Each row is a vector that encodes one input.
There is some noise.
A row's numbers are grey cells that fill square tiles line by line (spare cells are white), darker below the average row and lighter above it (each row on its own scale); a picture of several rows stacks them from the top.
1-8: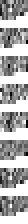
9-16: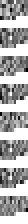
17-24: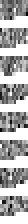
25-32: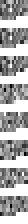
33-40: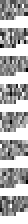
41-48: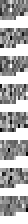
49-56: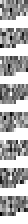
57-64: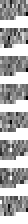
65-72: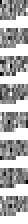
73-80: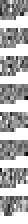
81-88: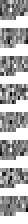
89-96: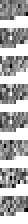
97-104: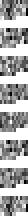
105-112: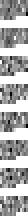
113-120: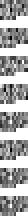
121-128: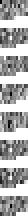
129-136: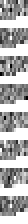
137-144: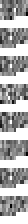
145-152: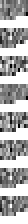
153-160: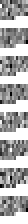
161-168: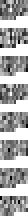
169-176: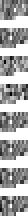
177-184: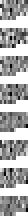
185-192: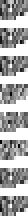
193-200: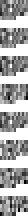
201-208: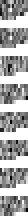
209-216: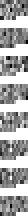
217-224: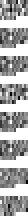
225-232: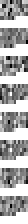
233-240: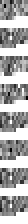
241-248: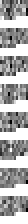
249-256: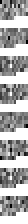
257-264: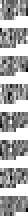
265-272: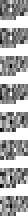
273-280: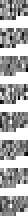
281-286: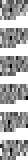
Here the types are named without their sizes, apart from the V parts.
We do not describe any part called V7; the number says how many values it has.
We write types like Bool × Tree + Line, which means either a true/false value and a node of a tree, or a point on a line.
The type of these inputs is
Bool × Bool × Bool × V7 + Circle.
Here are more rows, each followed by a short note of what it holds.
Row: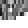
a point on a circle
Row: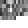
a point on a circle
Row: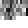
three true/false values and a value of V7
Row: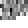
three true/false values and a value of V7
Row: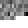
three true/false values and a value of V7
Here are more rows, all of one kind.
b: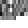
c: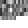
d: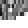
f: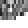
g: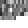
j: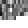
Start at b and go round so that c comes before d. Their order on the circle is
b, g, c, f, d, j.
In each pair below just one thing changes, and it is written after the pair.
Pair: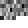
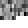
one of the three true/false values
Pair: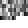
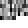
the value of V7
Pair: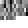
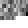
the value of V7
